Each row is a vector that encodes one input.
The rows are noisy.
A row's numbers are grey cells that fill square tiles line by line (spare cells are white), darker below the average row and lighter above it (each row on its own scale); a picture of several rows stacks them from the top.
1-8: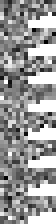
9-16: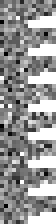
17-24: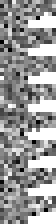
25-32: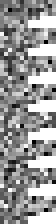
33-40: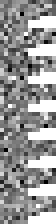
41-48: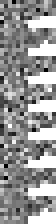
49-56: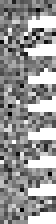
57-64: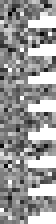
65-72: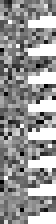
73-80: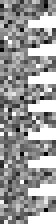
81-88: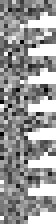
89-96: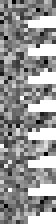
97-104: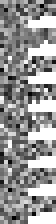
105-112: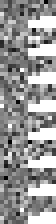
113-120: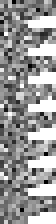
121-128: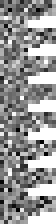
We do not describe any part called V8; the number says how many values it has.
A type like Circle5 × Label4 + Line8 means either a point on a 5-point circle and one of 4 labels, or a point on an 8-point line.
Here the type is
(Bool × Label9 + Unit) × V8.
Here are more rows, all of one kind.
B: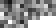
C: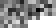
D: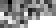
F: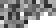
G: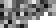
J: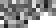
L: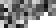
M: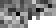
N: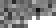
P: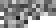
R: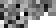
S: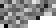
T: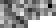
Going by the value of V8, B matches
D and M.
